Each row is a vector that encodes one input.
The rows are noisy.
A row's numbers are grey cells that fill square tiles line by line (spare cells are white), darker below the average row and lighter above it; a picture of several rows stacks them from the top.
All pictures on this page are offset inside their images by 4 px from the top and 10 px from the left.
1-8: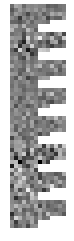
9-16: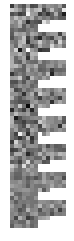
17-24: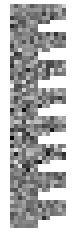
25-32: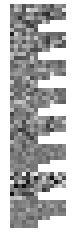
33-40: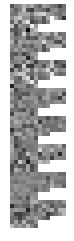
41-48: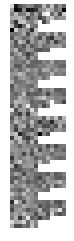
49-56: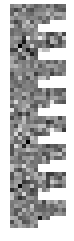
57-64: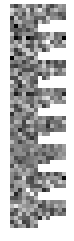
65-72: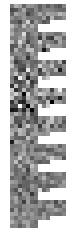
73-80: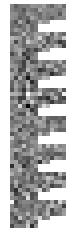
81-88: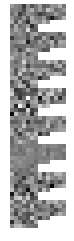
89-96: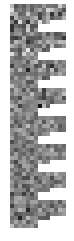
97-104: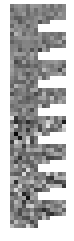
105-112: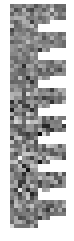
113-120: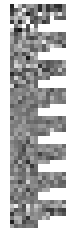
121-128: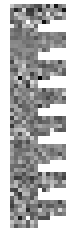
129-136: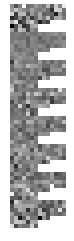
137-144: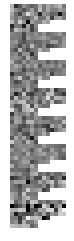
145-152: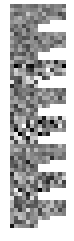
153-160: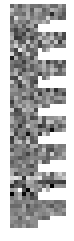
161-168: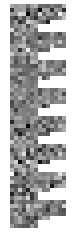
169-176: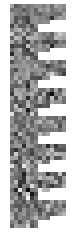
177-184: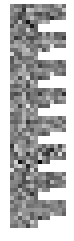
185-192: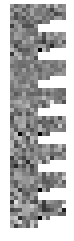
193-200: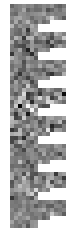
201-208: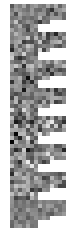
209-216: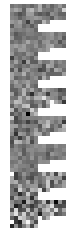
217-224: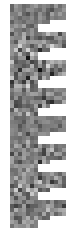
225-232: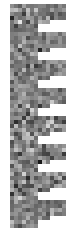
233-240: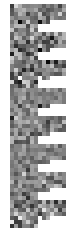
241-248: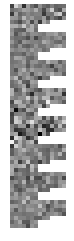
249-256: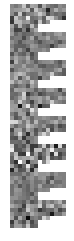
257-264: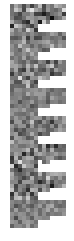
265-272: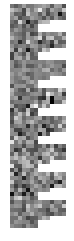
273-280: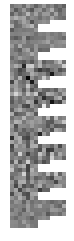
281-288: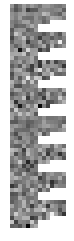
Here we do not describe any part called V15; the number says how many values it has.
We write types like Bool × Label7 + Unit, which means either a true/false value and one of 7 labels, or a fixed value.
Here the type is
Label10 + Label12 × (Tree11 + Unit) × V15.
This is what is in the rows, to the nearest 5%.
About 20% of them hold one of 10 labels. The rest hold one of 12 labels and a value of V15, together with either a fixed value, or a node of an 11-node tree.
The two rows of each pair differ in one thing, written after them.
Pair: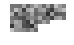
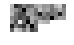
the node of the tree
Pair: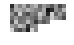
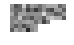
the value of V15
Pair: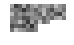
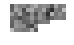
the label
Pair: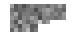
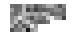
the node of the tree
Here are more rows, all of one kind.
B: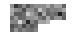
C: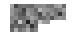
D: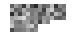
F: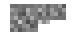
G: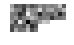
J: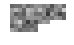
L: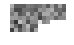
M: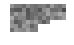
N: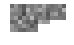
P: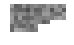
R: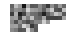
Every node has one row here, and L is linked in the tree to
C, D and F.
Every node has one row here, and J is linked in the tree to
D.
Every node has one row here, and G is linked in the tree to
B.
